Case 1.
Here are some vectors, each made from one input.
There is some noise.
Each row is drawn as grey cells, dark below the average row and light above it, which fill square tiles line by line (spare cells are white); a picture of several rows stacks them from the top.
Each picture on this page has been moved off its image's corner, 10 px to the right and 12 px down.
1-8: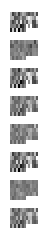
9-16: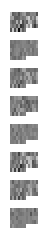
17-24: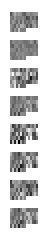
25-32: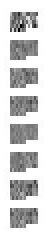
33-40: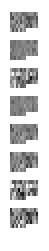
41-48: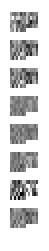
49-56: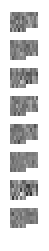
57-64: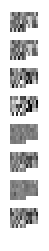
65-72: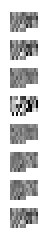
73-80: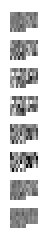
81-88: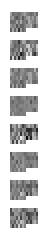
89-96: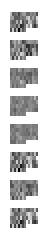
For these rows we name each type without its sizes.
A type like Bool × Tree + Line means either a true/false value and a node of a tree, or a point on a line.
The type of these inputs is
Bool × Bool × Bool × (Tree + Unit) + Unit.
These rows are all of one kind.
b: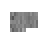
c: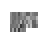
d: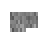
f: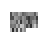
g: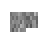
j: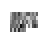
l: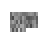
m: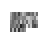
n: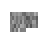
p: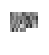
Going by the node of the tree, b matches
g, j, m and n.
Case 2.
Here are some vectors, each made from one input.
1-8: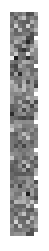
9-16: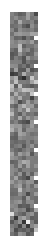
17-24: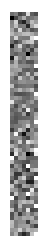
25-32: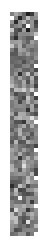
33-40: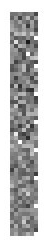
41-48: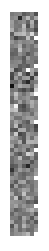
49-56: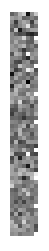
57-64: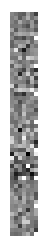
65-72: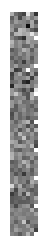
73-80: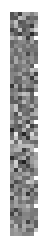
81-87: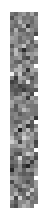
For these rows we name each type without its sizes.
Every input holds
either a label, or four true/false values.
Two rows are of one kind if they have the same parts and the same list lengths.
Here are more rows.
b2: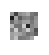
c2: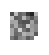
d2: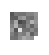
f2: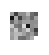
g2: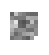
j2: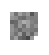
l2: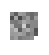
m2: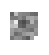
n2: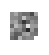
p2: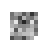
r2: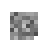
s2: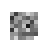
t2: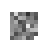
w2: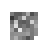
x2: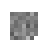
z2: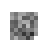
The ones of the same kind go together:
b2, f2, j2, l2, r2, s2, x2, z2
c2, d2, g2, m2, n2, p2, t2, w2

